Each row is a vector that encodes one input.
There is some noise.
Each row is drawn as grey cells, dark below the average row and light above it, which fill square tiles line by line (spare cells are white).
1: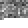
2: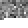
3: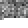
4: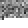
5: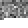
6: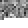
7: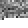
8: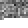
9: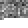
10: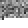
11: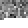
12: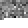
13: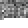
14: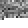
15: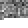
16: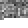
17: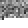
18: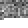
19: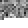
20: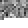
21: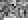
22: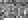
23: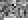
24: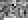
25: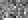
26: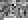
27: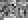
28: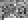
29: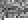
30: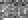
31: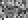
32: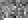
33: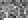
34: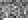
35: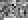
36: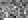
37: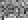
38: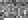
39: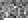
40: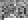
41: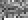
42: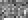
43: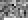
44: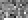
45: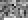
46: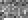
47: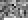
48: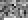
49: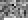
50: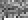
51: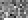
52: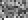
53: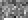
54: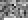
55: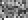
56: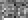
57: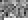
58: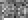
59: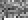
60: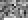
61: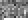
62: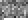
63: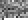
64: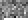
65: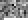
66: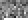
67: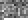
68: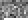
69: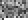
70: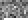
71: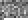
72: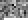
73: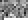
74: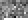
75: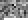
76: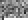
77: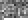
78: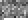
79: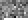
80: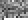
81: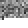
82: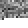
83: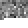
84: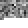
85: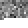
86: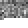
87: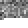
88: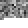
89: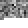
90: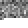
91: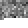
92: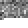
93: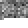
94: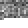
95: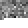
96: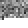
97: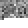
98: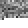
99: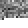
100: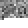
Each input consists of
either a point on a 6-point line, or a point on each of two 7-point lines.
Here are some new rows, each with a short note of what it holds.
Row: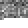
a point on each of two 7-point lines
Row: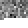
a point on each of two 7-point lines
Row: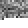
a point on a 6-point line
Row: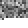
a point on a 6-point line
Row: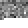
a point on each of two 7-point lines
